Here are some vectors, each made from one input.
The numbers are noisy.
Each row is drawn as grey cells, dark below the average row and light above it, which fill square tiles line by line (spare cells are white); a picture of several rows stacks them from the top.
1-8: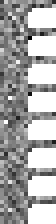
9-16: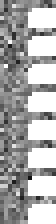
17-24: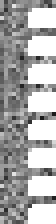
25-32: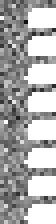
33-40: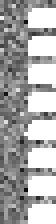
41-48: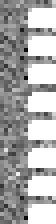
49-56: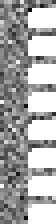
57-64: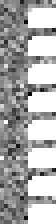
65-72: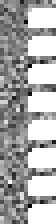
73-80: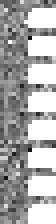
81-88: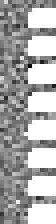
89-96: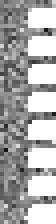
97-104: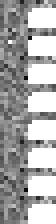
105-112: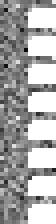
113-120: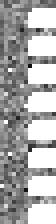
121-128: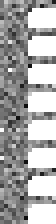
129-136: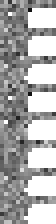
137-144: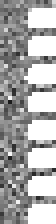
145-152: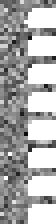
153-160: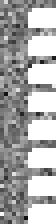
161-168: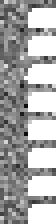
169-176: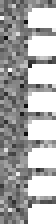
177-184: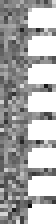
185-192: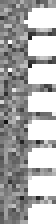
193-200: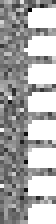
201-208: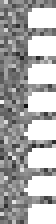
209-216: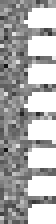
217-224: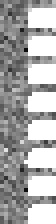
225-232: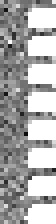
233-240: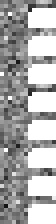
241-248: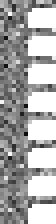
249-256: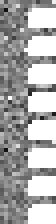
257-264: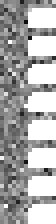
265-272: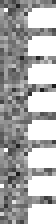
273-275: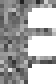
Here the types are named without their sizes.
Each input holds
either a fixed value, or a node of a tree, or four true/false values.
